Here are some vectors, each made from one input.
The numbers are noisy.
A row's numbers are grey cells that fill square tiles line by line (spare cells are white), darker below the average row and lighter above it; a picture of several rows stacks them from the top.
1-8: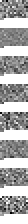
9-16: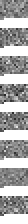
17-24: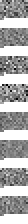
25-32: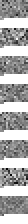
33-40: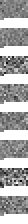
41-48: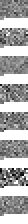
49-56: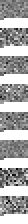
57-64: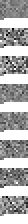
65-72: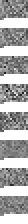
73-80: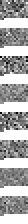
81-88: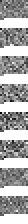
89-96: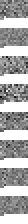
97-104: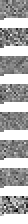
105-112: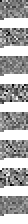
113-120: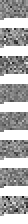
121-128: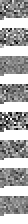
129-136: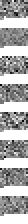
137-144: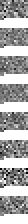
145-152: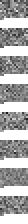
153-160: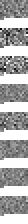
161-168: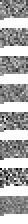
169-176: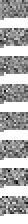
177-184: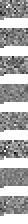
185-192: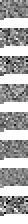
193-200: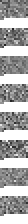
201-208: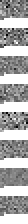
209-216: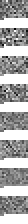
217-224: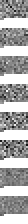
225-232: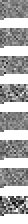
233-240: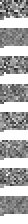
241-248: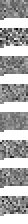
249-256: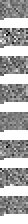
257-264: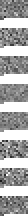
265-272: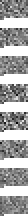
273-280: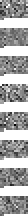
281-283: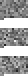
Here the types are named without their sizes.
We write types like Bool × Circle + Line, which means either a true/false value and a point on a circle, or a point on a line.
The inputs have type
List(Line).
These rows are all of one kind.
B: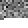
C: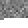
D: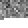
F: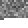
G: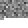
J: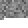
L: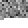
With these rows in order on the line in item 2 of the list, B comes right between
F and J.
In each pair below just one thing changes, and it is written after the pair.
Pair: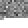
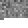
the place on the line in item 2 of the list
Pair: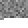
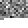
the place on the line in item 2 of the list
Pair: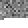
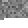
the place on the line in item 2 of the list
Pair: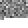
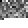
the place on the line in item 2 of the list
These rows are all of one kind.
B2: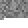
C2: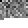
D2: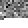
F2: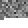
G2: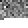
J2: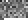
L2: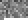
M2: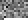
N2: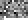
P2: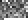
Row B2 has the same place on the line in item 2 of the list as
N2 and P2.
